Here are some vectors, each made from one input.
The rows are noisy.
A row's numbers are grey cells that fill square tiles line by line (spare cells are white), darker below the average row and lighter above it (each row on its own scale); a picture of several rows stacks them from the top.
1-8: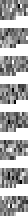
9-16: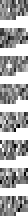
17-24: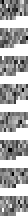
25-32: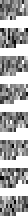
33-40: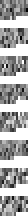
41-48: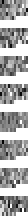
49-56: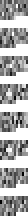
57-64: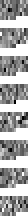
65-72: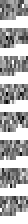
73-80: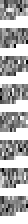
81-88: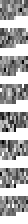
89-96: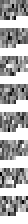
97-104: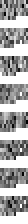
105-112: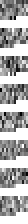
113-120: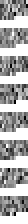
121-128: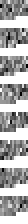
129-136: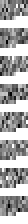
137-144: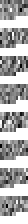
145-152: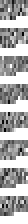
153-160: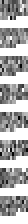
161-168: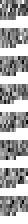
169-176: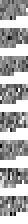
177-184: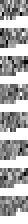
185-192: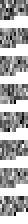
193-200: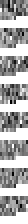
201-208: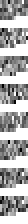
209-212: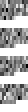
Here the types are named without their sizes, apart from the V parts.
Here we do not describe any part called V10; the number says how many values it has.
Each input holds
a point on a circle, together with either a point on a line, or a value of V10.
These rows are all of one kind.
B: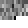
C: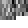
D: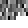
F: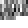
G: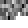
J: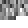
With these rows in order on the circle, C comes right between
D and F.
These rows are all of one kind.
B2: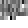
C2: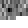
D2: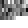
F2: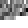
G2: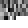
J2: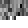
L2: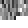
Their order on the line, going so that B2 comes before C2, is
D2, F2, B2, C2, L2, G2, J2.
